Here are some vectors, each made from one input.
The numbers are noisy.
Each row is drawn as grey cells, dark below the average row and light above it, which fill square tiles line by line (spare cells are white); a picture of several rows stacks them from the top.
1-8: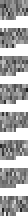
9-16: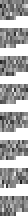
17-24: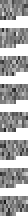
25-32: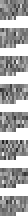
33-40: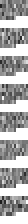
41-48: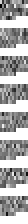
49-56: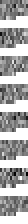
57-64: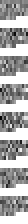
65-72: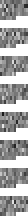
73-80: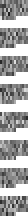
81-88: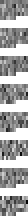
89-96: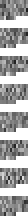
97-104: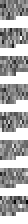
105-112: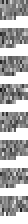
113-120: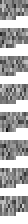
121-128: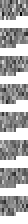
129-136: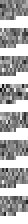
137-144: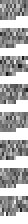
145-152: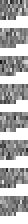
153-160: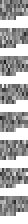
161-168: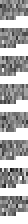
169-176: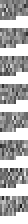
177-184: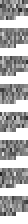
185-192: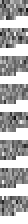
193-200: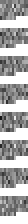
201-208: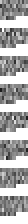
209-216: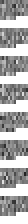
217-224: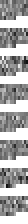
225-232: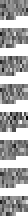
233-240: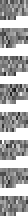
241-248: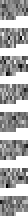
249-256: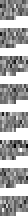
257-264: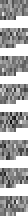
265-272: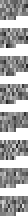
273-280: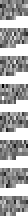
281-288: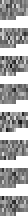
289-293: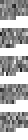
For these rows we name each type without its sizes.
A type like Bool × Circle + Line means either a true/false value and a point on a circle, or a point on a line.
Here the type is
List(Line × Line) + Tree.
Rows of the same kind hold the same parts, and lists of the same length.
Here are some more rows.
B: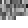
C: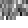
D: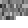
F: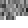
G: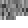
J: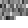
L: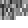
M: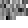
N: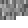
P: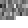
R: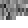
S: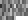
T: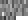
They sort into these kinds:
B, N, T
C
D, J, L, P, S
F, G, M, R

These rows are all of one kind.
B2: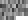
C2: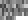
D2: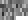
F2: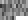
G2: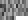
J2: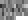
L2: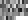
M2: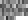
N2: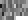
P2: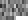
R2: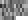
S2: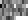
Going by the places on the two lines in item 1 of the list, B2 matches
C2 and D2.
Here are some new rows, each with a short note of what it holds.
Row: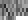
a list of one item
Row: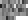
a list of two items
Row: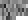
a list of one item
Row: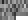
a node of a tree
